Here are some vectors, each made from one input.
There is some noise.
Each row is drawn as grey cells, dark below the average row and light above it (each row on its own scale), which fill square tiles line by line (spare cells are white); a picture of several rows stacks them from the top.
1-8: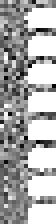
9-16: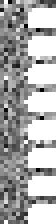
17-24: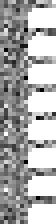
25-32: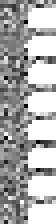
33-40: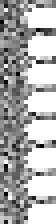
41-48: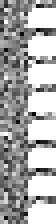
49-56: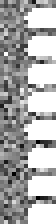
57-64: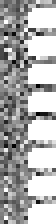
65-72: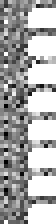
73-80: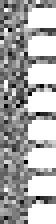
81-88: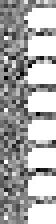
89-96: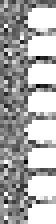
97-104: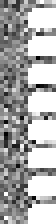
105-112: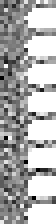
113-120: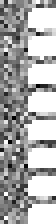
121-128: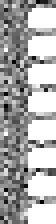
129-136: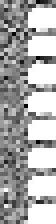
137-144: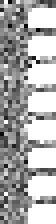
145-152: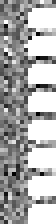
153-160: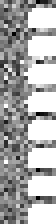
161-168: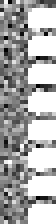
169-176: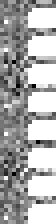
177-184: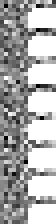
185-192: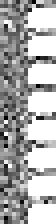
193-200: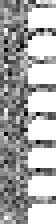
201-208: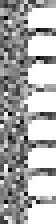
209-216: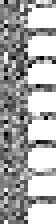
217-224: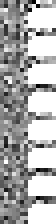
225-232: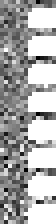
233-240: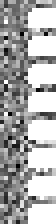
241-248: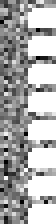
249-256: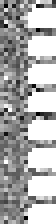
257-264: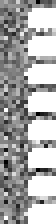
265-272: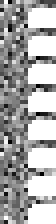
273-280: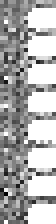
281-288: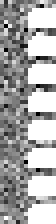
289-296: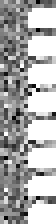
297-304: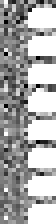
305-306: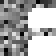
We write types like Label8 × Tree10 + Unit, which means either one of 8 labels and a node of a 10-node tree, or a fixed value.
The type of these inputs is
Label8 + Label12 × Label12.
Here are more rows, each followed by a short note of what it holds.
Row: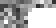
two labels (each one of 12)
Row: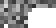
one of 8 labels
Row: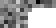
one of 8 labels
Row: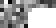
one of 8 labels
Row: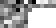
two labels (each one of 12)
